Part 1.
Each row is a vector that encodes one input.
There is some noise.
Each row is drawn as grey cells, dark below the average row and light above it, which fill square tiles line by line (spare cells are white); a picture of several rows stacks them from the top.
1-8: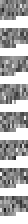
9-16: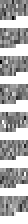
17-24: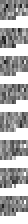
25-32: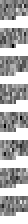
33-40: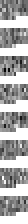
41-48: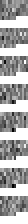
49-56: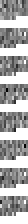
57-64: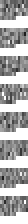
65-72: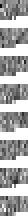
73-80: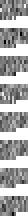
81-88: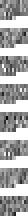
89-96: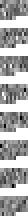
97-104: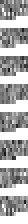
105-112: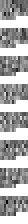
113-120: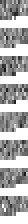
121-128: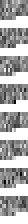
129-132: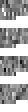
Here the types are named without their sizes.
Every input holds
a point on a line and a node of a tree, together with either a fixed value, or four true/false values.
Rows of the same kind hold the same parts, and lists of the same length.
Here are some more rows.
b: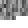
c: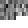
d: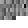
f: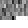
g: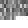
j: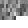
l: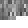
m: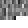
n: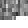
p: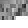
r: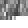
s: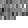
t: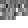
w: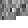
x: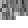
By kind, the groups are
b, c, d, f, j, p, w, x
g, l, m, n, r, s, t

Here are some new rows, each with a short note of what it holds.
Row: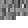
a point on a line and a node of a tree
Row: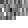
a point on a line and a node of a tree
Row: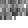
a point on a line and a node of a tree
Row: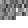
a point on a line, a node of a tree and four true/false values
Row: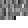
a point on a line and a node of a tree
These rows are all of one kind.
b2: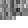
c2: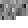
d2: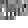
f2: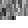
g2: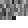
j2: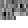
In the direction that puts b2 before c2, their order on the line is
d2, b2, c2, g2, j2, f2.
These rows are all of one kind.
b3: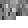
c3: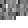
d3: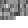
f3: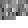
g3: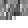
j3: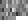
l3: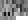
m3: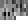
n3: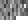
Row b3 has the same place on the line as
c3, m3 and n3.
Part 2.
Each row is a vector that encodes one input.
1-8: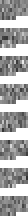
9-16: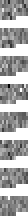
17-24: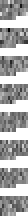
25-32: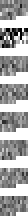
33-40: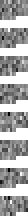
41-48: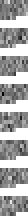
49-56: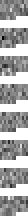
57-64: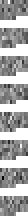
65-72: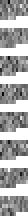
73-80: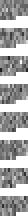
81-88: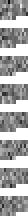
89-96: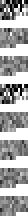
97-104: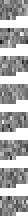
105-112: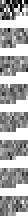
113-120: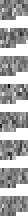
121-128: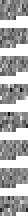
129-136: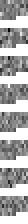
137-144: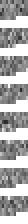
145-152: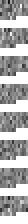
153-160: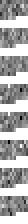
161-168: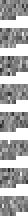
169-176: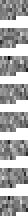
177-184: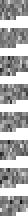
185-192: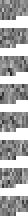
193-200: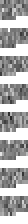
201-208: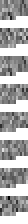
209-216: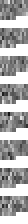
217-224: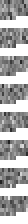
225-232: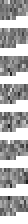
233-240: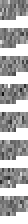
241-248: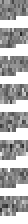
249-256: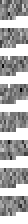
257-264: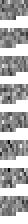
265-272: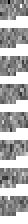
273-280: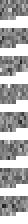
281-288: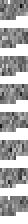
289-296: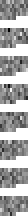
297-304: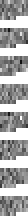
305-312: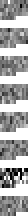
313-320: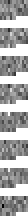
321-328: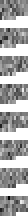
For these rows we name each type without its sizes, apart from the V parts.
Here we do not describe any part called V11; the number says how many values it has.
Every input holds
either a point on a circle, a true/false value and a value of V11, or a fixed value.
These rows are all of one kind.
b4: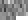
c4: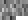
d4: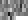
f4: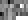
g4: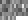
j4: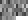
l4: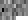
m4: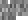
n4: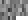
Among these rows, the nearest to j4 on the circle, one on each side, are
f4 and g4.
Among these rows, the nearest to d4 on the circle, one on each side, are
c4 and g4.
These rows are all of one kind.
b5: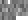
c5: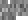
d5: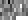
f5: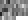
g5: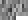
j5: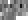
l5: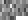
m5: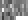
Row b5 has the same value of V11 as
c5 and j5.
